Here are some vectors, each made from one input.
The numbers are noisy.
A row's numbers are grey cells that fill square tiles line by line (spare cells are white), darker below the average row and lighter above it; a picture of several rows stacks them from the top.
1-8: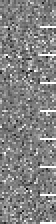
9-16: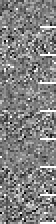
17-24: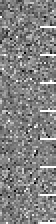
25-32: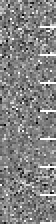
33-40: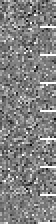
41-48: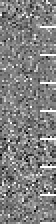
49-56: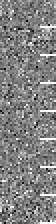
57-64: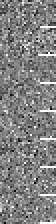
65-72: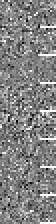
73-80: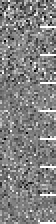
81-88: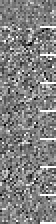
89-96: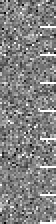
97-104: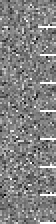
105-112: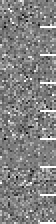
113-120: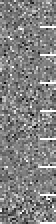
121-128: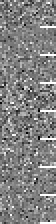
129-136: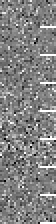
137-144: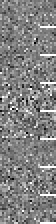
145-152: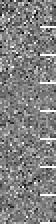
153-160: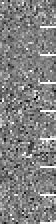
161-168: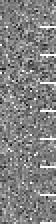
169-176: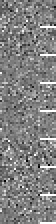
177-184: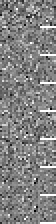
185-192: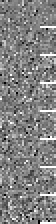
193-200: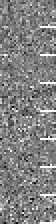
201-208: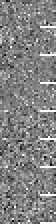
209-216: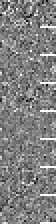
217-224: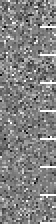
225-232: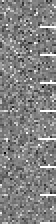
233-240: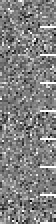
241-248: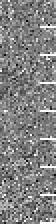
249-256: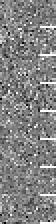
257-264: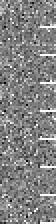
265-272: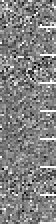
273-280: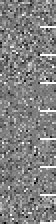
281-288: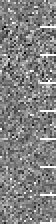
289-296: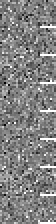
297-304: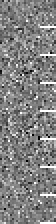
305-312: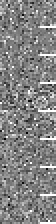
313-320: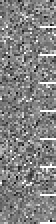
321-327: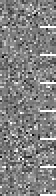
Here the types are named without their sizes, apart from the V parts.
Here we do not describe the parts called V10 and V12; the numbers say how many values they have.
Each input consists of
a node of a tree, together with either a fixed value, or a node of a tree, a value of V10 and a value of V12.
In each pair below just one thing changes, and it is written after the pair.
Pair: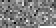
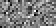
the node of one of the two trees
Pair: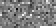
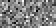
the node of one of the two trees
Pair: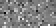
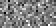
the value of V12
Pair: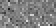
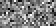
the value of V12
